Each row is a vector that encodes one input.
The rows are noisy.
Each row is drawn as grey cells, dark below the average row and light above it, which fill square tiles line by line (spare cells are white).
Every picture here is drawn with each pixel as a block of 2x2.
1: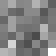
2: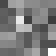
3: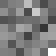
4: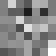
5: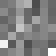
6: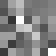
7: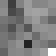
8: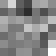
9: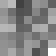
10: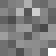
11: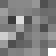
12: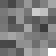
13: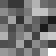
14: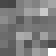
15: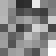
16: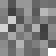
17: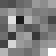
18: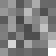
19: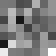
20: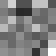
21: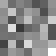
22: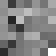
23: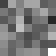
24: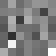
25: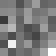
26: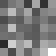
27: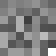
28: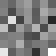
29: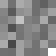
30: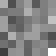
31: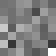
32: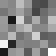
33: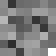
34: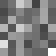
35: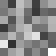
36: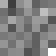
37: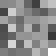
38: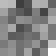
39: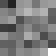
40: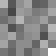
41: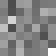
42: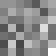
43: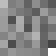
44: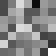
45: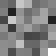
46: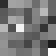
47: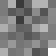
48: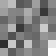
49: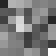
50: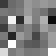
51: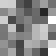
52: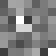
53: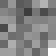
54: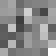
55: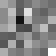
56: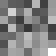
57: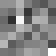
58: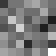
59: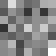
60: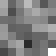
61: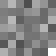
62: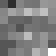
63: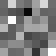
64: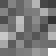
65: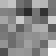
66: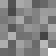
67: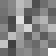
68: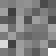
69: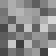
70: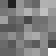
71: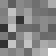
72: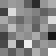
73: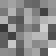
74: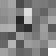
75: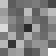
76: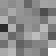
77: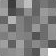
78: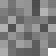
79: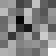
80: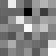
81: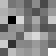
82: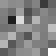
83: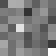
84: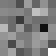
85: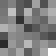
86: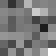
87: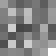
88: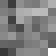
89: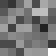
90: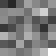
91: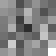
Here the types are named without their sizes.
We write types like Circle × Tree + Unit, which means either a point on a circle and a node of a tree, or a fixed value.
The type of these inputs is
(Circle + Line) × Tree.
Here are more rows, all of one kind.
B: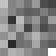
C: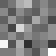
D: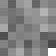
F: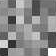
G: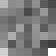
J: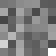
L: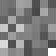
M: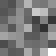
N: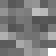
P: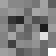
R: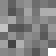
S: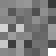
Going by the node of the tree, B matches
D, L, R and S.
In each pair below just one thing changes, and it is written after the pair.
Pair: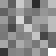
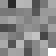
the node of the tree
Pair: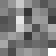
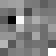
the node of the tree
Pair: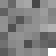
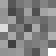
the place on the circle
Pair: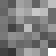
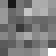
the node of the tree
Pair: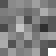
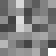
the place on the circle
